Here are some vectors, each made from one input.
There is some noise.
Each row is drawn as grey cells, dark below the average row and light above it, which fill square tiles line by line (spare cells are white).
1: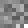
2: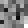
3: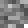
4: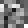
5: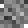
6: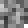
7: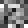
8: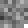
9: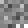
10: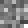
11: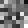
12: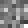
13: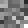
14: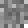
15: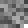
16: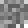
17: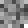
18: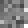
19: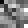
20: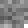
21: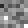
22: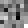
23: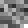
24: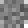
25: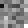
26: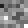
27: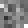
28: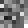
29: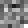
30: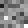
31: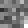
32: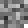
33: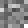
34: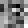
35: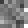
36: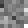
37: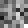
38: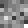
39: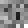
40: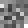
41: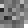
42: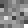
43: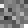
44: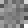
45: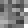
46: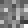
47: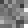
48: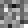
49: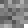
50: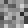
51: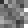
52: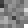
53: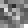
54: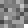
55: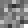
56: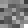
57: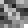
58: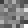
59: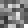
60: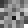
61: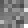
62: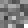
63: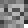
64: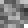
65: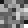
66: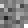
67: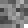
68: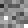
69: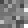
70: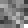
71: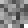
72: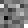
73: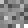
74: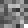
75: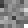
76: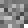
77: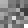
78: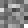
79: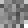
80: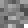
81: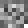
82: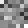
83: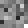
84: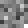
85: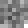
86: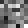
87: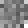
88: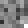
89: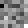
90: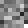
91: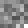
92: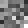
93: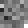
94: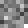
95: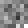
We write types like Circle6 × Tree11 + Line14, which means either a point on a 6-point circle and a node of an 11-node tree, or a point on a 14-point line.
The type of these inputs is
(Circle6 + Unit) × Line4.
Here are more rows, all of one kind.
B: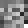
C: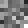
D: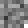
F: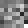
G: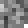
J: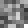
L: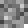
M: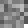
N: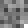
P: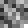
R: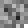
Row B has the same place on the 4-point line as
F, L, M and R.
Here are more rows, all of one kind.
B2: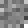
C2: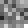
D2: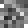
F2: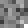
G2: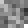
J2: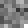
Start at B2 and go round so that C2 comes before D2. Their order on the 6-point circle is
B2, G2, F2, J2, C2, D2.
